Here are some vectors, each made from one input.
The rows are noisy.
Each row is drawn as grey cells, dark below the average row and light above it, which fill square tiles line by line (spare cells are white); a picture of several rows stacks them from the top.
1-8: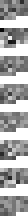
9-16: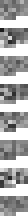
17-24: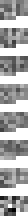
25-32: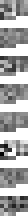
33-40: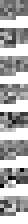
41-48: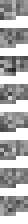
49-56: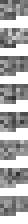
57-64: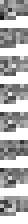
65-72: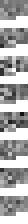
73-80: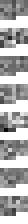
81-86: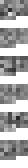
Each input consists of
a point on an 8-point line and a true/false value.
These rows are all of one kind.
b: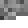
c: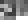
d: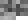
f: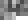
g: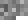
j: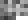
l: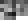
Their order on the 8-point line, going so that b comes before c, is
d, g, l, b, j, f, c.
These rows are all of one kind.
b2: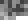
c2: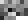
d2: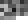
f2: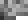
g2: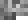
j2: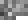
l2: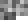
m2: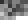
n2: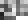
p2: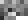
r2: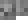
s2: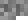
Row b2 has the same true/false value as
m2, n2 and s2.
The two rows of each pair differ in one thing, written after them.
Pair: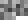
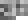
the place on the 8-point line
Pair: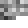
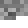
the place on the 8-point line
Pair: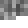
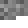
the true/false value
